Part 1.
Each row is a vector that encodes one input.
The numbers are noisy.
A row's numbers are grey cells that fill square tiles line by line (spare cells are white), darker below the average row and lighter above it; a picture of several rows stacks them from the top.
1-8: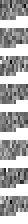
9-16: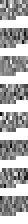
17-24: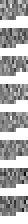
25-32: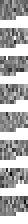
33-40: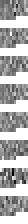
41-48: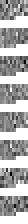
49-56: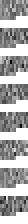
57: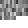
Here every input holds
either a fixed value, or a point on each of two 5-point lines, or a node of a 7-node tree.
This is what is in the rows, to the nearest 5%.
About 10% of them hold a fixed value. About 45% of them hold a point on each of two 5-point lines. The rest hold a node of a 7-node tree.
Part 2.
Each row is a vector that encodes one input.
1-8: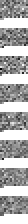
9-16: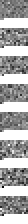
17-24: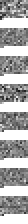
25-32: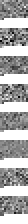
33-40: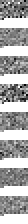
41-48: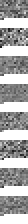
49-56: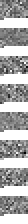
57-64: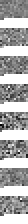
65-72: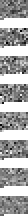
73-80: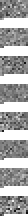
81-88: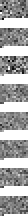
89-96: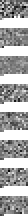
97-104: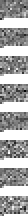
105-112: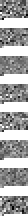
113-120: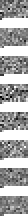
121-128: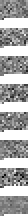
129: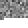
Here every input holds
a true/false value, together with either a point on a 13-point circle, or a fixed value.
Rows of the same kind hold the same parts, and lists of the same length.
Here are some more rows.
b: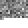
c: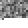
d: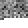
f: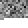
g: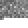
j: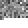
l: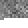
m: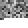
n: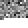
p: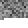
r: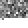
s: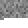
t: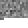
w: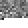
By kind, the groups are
b, c, f, g, j, l, m, n, p, r, s
d, t, w

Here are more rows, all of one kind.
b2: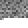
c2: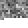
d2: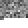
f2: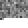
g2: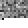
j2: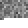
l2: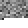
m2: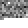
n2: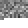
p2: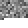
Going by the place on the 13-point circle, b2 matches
c2 and n2.
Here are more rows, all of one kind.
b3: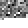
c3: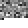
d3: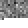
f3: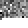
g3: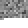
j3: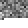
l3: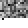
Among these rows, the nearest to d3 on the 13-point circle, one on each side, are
c3 and l3.
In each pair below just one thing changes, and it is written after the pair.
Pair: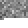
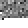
the true/false value
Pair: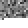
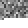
the true/false value
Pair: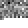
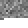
the place on the 13-point circle
